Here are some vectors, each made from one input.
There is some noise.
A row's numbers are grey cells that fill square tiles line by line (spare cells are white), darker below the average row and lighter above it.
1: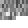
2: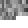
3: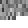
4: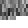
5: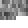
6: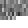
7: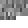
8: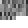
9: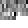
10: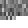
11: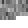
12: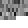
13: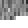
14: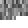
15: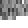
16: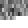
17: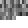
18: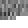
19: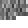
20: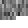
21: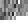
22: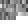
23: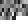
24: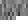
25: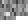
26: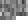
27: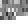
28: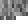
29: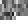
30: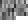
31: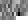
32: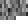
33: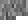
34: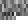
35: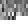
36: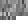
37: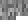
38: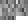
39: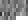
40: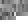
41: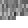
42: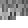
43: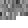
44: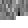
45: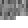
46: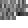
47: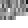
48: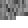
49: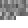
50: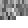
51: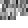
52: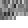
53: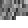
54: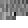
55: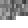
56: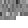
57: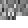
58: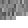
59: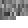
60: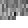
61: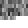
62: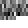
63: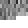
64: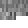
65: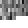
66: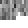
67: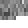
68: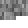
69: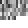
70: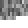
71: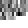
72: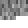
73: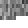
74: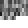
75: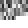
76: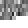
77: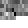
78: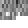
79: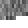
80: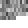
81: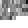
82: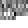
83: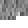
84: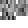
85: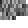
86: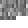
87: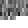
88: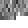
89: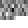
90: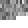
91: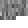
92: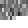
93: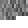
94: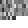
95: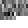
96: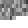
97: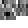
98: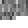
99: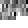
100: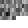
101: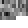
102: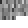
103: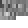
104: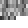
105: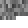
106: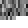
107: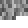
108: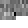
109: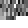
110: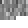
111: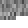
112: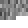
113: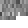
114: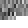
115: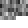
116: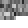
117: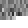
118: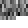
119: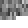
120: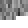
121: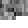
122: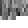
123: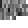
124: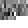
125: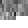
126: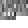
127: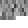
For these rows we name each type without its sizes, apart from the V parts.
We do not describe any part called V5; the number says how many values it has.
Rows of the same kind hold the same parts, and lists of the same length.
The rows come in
4 kinds.
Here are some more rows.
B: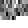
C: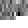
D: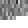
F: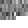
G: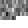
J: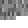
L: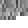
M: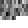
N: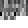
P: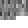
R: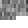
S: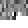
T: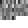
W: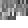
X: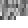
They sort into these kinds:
B, F, J, M, P
C, D, G, N, R
L, S, W, X
T

